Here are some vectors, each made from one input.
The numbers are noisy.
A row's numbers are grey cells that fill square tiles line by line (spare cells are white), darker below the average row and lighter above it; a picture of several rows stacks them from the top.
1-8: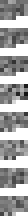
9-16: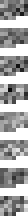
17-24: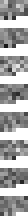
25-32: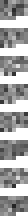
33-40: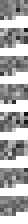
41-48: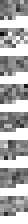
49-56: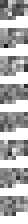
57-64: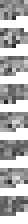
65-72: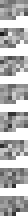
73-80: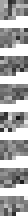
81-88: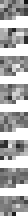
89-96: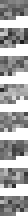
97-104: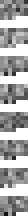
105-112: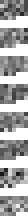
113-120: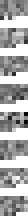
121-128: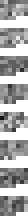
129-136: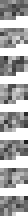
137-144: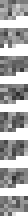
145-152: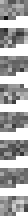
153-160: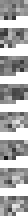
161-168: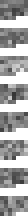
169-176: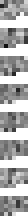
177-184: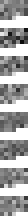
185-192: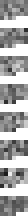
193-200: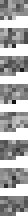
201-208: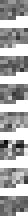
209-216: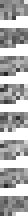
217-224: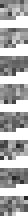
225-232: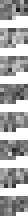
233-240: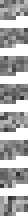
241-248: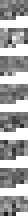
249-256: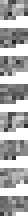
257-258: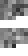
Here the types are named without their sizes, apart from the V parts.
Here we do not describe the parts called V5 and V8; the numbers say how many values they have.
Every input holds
a true/false value, together with either a point on a line and a value of V5, or a value of V8.
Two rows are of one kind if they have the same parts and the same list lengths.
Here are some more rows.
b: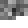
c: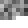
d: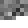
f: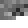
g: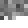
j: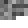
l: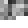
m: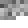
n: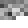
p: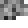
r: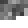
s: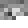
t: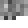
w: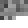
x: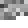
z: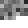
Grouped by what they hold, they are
b, c, d, f, g, j, r, w, z
l, m, n, p, s, t, x

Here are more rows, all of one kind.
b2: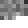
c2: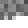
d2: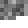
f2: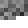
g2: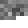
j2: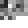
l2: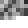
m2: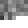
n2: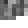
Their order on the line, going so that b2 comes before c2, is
b2, j2, g2, d2, m2, n2, f2, c2, l2.
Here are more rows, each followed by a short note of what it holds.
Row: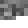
a point on a line, a true/false value and a value of V5
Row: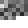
a point on a line, a true/false value and a value of V5
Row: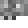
a true/false value and a value of V8
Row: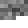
a point on a line, a true/false value and a value of V5
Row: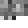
a true/false value and a value of V8
